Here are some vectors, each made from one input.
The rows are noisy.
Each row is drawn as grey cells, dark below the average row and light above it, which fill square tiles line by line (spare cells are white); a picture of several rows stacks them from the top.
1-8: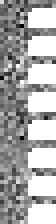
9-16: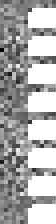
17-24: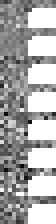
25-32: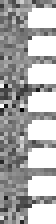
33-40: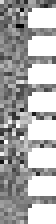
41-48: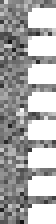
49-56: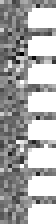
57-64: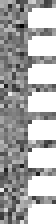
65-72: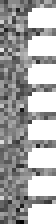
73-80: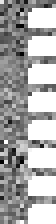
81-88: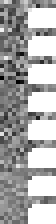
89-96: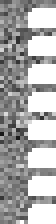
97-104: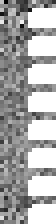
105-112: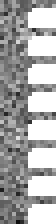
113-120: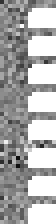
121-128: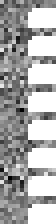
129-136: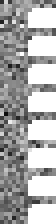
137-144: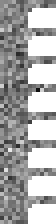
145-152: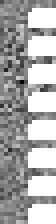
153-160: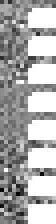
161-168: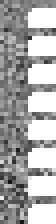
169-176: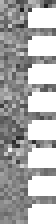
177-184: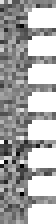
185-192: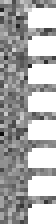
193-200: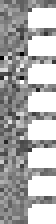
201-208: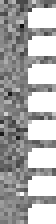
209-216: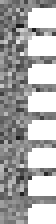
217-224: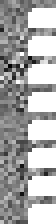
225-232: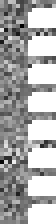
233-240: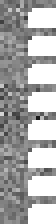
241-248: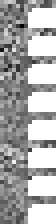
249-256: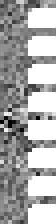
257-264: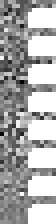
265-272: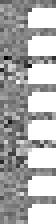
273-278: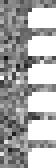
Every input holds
either a point on a 15-point circle, or a point on a 6-point line.
